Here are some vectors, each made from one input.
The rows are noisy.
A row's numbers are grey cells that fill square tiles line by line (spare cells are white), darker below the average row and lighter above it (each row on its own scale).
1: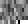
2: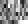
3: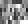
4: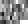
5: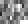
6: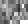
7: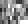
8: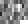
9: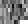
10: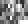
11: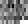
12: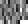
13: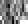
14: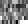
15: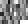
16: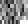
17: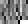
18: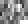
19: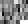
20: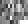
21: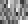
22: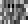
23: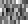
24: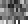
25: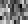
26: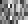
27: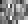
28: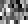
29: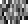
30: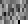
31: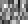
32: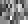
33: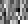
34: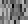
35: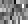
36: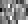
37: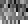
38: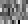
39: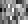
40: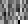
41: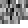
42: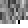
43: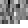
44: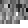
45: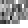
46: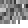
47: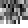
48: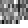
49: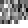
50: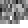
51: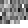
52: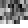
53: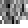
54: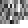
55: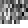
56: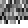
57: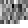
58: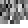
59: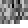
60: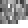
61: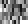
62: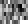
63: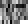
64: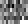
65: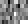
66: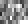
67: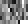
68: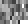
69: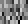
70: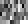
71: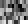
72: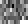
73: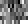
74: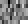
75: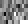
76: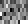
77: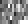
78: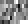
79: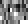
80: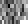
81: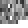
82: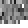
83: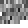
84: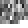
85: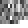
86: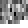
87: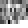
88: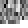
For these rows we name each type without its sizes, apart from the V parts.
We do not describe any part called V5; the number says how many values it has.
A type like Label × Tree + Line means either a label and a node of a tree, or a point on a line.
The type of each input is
Bool × Bool × Bool × Bool × V5 + Tree + Unit.
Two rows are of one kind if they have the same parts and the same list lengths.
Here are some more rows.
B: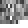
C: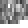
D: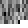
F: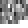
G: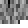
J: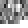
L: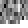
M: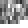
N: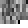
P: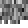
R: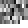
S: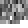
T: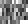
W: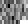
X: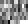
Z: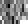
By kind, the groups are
B, C, F, J, L, M, S
D, G, N, P, R, T, X
W, Z

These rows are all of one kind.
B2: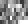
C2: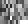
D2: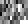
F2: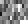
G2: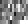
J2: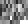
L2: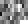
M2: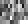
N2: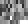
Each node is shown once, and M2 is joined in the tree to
J2 and N2.
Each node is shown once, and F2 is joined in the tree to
B2 and L2.
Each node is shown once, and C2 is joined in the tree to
G2.
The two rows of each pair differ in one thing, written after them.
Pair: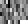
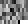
the value of V5
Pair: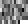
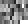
the value of V5
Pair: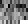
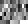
the value of V5
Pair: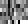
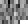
one of the four true/false values
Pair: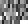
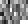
the value of V5
